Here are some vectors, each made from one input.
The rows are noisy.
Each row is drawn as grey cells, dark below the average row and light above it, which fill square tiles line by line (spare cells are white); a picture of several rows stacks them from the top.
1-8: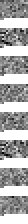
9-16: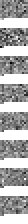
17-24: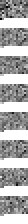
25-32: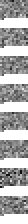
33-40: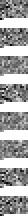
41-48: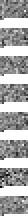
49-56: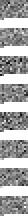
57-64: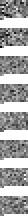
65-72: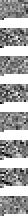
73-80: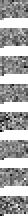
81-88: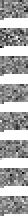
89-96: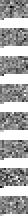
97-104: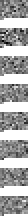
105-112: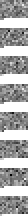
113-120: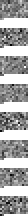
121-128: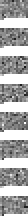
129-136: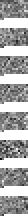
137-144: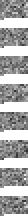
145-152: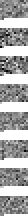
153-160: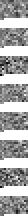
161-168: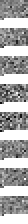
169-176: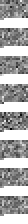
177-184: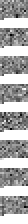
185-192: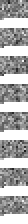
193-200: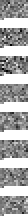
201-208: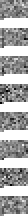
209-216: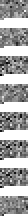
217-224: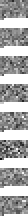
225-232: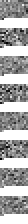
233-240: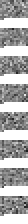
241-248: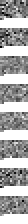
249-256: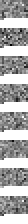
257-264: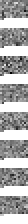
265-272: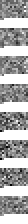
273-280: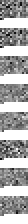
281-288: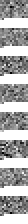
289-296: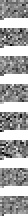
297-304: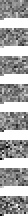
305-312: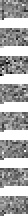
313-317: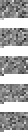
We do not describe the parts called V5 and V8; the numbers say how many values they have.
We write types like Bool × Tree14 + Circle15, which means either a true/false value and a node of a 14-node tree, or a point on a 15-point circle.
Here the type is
Bool × (Line6 + Line10) × V8 + V5.
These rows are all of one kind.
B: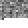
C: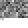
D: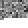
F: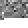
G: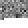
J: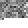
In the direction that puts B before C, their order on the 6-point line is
F, D, G, B, C, J.
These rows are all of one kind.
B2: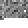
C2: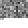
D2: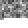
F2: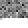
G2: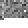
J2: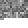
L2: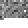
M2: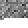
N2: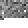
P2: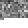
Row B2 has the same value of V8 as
G2, L2, M2 and N2.
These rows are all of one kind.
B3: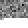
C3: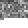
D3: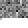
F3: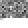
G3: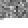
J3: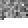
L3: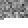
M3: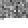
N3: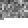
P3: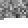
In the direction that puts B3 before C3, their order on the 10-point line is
F3, L3, D3, P3, B3, N3, G3, C3, J3, M3.
